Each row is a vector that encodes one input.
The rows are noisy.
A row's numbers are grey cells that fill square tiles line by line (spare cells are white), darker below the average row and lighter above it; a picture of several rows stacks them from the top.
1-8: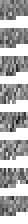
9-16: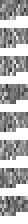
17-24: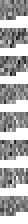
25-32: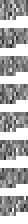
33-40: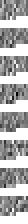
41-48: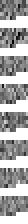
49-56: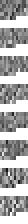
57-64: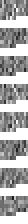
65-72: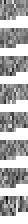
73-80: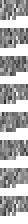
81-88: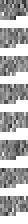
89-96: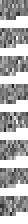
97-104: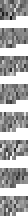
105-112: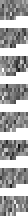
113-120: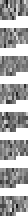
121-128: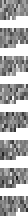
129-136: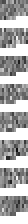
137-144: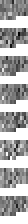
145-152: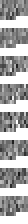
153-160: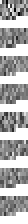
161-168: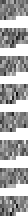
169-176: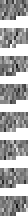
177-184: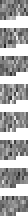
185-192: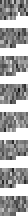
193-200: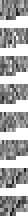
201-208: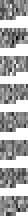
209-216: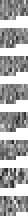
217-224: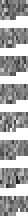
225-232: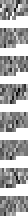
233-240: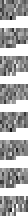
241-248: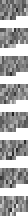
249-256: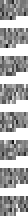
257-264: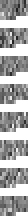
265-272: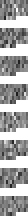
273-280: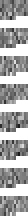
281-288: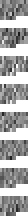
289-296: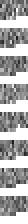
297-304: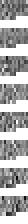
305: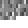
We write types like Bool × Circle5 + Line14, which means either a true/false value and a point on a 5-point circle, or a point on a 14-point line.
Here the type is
Line7 + List2(Line5).
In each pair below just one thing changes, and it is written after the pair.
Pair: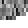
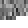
the place on the 5-point line in item 2 of the list
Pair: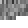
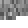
the place on the 5-point line in item 2 of the list
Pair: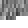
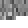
the place on the 5-point line in item 1 of the list
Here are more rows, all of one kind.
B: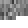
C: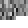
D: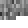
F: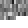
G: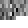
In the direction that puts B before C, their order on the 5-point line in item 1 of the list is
D, B, F, C, G.
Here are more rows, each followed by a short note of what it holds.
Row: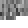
a list of two items
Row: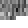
a list of one item
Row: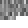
a point on a 7-point line
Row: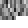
the empty list
